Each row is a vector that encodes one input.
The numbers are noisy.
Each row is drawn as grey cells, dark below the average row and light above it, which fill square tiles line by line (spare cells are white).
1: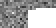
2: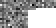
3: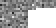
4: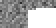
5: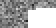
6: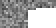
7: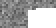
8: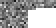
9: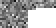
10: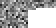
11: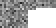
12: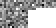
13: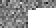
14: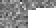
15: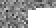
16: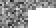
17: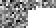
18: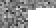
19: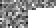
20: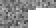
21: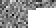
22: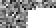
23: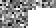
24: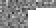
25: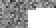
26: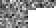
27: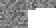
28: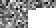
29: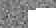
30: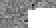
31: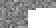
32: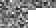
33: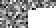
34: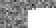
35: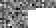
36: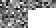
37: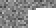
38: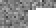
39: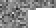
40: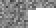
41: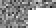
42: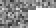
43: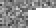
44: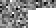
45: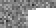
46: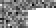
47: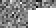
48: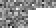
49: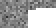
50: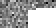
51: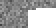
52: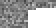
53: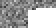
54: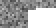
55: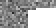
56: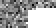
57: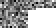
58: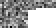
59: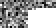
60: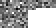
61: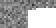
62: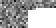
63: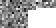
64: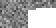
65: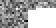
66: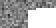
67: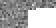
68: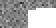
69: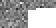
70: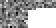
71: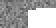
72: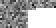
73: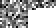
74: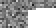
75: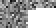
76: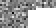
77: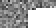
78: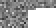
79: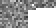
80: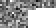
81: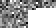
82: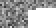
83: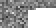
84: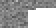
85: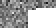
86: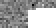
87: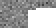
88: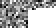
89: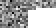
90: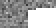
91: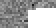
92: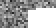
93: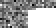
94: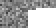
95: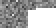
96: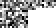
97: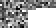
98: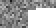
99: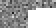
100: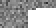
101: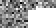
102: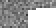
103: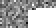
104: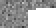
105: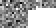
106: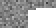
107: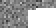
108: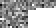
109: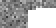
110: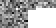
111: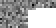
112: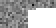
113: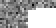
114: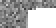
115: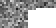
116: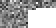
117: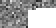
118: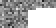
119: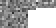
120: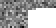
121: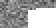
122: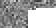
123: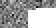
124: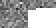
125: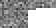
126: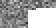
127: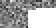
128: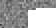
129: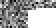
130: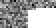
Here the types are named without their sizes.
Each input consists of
a point on a line, together with either a point on a circle, or a fixed value.
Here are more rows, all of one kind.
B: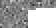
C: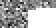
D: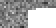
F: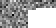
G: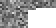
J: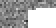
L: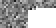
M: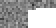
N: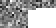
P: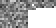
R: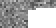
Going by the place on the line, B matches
J, M, N and R.
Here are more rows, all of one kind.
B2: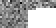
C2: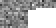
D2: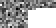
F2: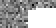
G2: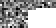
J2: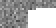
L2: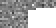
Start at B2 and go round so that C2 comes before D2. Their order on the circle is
B2, L2, J2, F2, G2, C2, D2.
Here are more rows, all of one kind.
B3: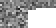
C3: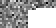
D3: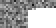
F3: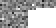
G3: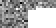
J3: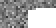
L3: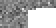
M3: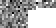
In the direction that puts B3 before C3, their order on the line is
D3, G3, L3, B3, J3, C3, F3, M3.
